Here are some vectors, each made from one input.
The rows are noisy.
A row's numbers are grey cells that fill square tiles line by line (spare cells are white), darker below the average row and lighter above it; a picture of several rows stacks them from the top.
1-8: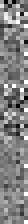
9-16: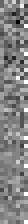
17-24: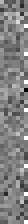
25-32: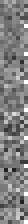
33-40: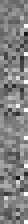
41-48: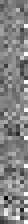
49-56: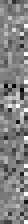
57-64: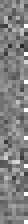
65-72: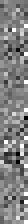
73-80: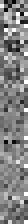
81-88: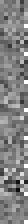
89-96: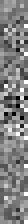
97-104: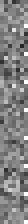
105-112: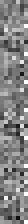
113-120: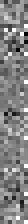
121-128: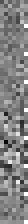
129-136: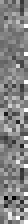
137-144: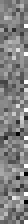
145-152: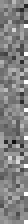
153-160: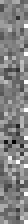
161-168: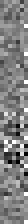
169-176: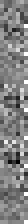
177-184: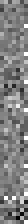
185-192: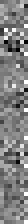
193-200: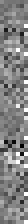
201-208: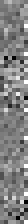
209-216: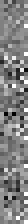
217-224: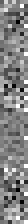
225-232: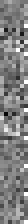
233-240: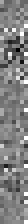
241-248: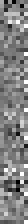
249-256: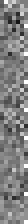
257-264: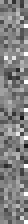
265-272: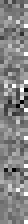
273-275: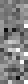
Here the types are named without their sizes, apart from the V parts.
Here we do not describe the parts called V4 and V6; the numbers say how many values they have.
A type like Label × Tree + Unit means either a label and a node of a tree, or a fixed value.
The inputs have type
Label × (Label + Line × V4 × V6).
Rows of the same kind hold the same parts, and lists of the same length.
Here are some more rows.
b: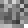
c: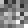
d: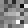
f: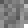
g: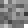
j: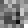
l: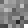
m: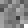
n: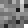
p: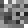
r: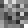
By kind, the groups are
b, c, d, f, g, j, m, p, r
l, n

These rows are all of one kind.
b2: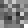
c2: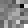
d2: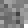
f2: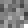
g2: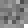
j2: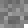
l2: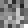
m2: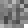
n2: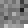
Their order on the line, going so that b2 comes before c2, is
b2, j2, m2, g2, d2, n2, f2, c2, l2.
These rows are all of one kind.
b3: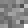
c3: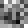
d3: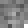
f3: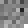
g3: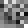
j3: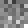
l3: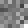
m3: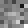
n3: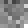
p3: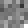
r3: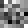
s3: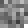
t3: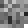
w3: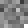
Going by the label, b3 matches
m3, r3, s3 and t3.
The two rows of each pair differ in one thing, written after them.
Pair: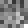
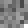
the value of V6
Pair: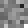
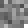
the value of V4
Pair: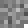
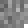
the label
